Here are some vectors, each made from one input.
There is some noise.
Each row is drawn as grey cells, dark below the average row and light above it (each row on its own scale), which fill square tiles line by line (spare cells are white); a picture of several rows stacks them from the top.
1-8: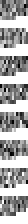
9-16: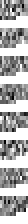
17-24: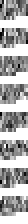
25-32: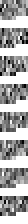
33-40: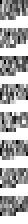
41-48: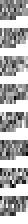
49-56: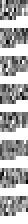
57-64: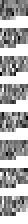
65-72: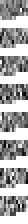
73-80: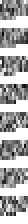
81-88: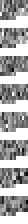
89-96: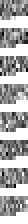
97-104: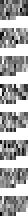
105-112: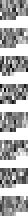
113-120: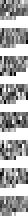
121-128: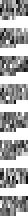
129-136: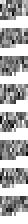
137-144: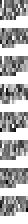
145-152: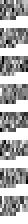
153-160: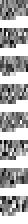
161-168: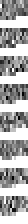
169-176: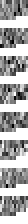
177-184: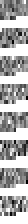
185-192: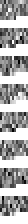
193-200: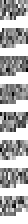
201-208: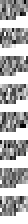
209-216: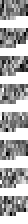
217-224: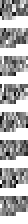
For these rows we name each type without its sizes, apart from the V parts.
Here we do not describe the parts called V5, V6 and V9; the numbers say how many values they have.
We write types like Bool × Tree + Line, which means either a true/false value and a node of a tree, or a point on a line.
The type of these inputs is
Bool × V9 + Label + (Tree + V6) × V5.
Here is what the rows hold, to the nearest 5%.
About 15% of them hold a label. About 35% of them hold a true/false value and a value of V9. The rest hold a value of V5, together with either a node of a tree, or a value of V6.
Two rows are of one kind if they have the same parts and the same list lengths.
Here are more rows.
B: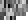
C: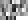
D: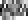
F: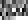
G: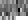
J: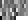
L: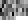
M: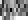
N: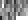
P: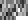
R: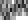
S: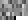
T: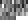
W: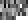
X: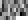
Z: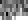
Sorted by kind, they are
B, L, N
C, S, X
D, F, G, Z
J, M, P, R, T, W

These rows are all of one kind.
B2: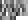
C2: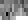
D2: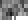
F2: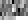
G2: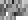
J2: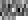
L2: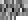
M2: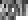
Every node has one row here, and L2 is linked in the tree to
D2.
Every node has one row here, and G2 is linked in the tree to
C2, F2 and M2.
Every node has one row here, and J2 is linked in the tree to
F2.
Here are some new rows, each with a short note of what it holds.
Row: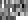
a true/false value and a value of V9
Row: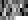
a true/false value and a value of V9
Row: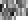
a value of V5 and a value of V6
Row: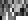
a true/false value and a value of V9
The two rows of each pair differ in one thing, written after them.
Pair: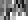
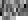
the value of V9
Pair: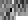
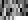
the true/false value
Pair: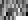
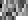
the value of V9
